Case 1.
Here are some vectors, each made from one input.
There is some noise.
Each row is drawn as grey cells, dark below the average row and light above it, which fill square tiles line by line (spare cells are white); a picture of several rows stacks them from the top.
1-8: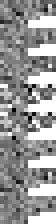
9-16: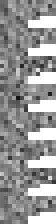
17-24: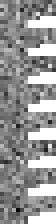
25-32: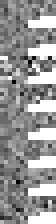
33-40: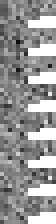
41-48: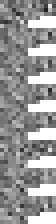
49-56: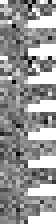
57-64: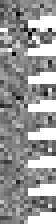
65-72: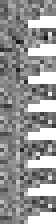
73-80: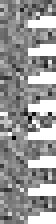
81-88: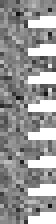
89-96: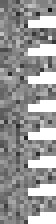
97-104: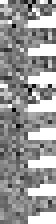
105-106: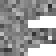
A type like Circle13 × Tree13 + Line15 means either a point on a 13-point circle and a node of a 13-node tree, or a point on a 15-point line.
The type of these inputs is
List2(Line8).
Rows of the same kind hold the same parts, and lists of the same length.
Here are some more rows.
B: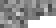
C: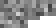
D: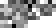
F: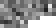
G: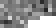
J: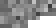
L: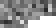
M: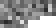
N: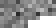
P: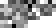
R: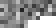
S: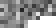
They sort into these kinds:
B, C, J, N
D, P
F, G, L, M, R, S

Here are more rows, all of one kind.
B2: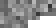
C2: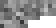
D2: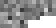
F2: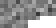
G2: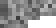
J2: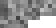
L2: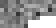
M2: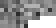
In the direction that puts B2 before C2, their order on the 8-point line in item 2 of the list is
F2, D2, B2, L2, M2, C2, J2, G2.
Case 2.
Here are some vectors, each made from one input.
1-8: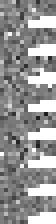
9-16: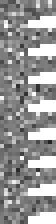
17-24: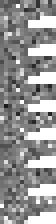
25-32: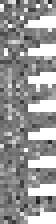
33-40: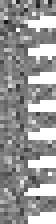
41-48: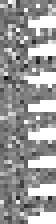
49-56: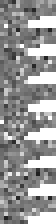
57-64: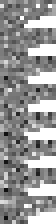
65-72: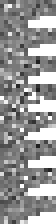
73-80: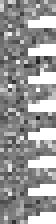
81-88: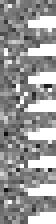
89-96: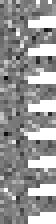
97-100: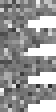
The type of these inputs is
Bool × Bool × Bool × Circle8.
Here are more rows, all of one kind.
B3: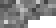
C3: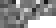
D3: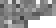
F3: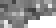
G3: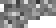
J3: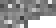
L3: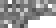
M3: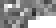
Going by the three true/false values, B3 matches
F3 and L3.
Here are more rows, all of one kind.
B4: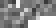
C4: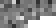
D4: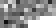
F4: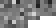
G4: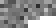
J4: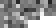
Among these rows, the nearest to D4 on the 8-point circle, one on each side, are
B4 and G4.
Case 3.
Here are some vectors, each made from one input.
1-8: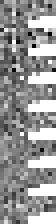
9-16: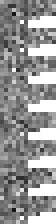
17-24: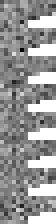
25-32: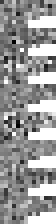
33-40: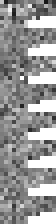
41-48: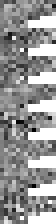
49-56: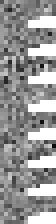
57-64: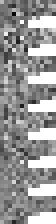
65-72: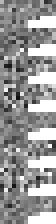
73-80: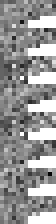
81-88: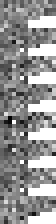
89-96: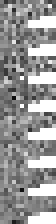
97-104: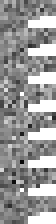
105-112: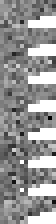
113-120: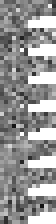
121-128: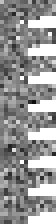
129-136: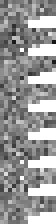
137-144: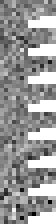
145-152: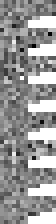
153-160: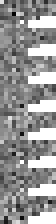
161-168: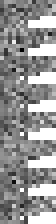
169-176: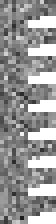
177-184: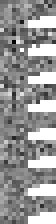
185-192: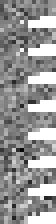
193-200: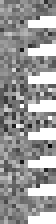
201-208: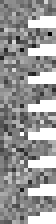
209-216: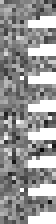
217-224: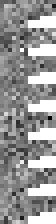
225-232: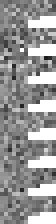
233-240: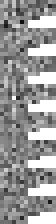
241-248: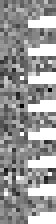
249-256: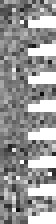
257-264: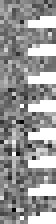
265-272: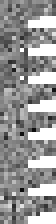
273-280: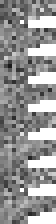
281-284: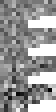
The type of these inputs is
List2(Circle8).
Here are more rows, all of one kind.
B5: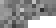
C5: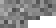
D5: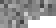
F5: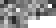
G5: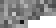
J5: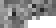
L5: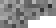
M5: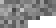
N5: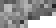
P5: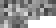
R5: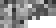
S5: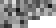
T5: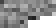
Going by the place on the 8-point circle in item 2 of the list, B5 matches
C5 and M5.
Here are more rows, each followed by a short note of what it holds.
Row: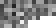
a list of one item
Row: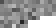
a list of two items
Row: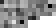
a list of two items
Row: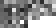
a list of one item
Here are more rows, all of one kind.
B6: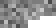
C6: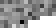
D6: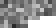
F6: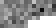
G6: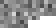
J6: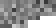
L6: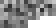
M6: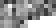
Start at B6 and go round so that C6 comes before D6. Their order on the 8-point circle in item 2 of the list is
B6, J6, F6, C6, M6, G6, D6, L6.
